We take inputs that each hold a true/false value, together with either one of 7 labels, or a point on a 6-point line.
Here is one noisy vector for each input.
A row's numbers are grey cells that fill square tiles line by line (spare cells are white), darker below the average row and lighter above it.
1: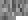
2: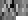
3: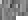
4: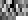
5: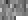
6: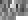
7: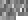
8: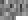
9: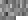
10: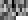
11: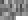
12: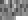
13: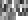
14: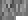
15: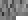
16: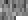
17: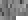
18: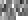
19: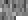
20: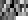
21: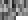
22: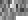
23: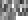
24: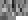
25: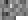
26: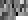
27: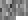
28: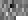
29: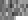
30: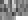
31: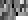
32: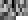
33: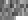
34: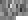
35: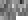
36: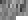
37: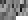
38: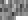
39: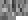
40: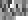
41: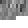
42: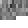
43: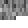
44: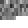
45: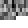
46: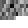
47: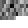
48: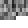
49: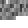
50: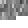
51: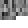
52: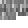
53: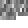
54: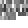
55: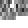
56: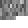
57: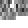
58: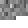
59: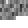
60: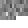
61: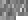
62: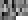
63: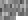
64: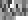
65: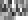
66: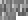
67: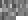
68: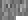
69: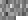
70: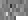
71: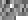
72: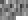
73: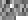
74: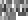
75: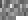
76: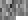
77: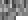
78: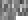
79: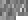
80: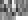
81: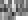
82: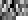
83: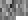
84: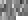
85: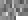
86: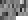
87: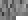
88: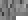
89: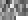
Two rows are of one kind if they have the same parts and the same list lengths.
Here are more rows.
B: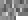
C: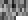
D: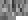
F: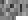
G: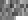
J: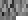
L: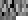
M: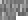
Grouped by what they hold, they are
B, C, D, J, L, M
F, G

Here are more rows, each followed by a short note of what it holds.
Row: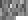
a point on a 6-point line and a true/false value
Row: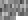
one of 7 labels and a true/false value
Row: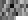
a point on a 6-point line and a true/false value
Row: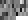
a point on a 6-point line and a true/false value
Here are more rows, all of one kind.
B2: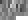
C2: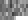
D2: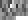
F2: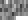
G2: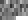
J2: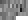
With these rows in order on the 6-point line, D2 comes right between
C2 and G2.
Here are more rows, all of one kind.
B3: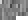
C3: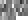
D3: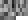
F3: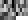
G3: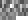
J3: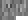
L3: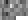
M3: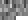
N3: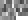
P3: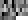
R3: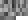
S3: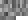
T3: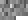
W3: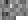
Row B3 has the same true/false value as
C3, J3 and N3.
